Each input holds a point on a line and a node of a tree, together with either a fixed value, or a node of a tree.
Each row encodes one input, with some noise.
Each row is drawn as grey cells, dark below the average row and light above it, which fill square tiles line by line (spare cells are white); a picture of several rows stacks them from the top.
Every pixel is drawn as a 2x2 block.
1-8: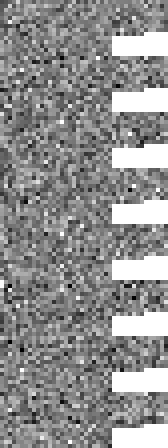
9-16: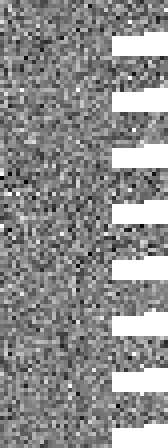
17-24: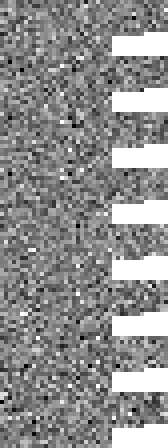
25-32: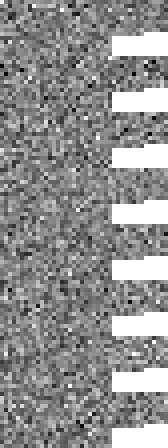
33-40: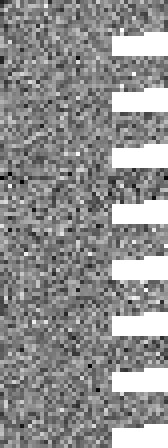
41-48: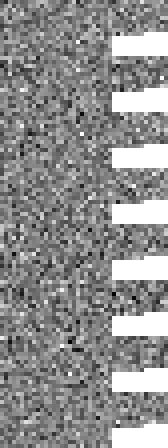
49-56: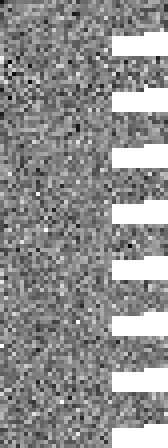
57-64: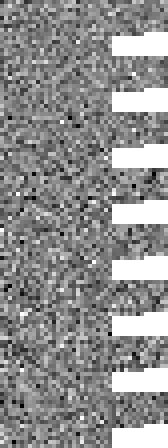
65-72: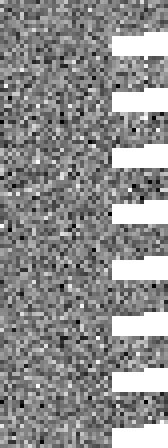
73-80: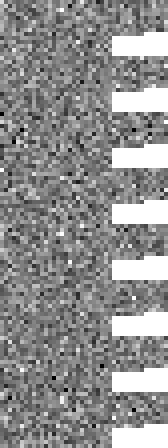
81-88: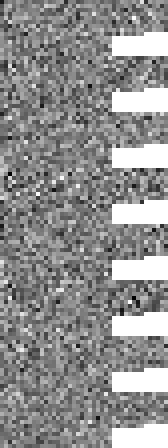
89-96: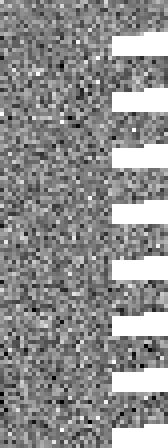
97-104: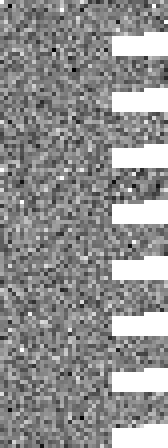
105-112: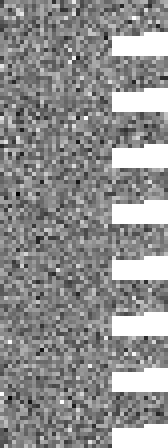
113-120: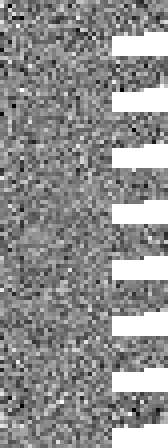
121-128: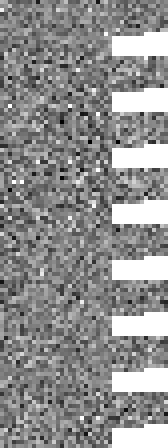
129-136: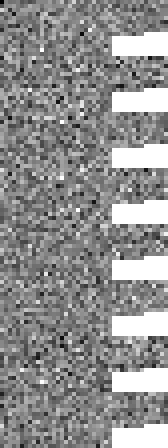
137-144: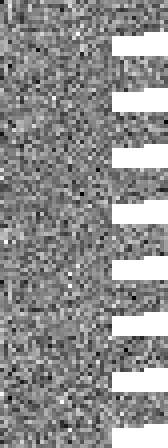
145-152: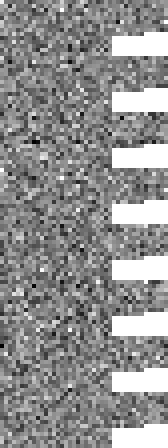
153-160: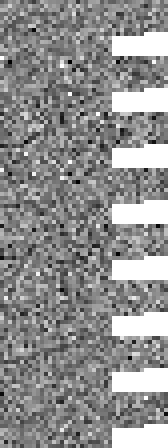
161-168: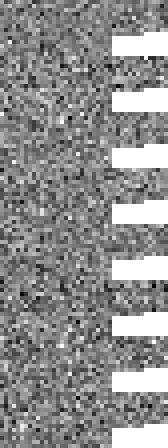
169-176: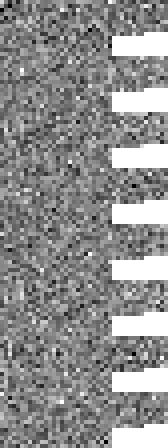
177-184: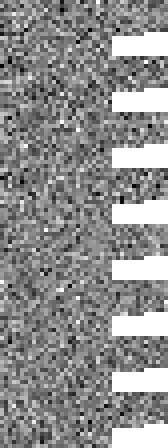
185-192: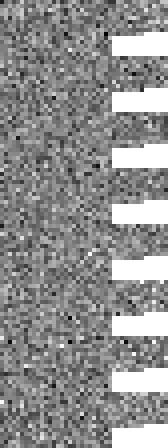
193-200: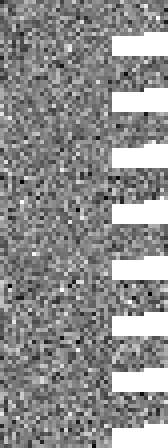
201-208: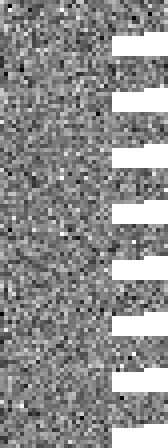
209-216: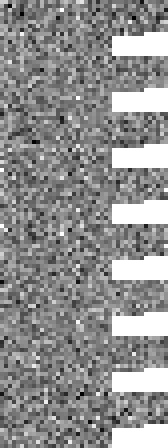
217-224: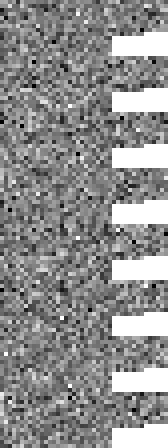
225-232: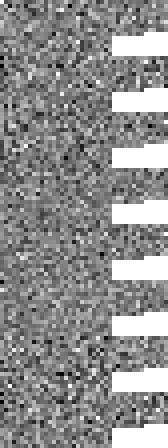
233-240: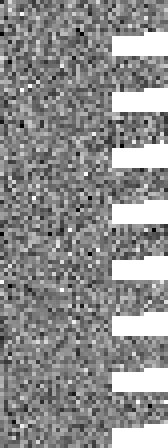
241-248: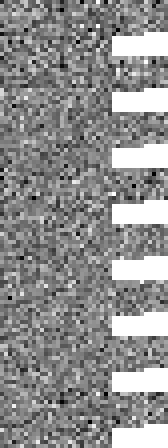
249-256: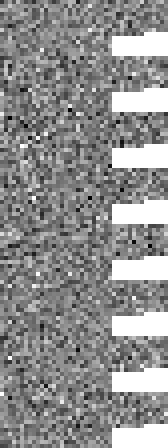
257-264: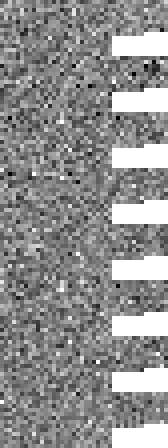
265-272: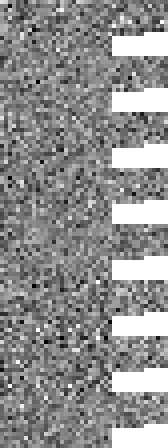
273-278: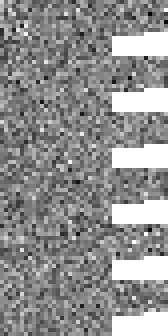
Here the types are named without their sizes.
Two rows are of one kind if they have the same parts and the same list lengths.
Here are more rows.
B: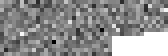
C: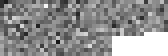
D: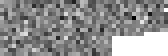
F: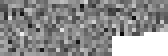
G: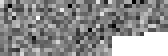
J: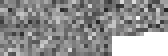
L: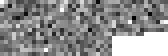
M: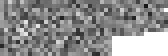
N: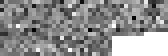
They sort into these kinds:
B, D, F, J, L, M, N
C, G

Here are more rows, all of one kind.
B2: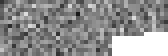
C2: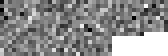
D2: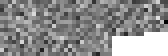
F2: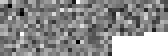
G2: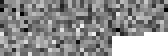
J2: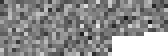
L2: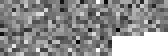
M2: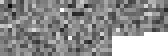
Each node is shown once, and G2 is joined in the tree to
F2.
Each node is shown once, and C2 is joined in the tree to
D2.
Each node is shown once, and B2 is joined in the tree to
M2.
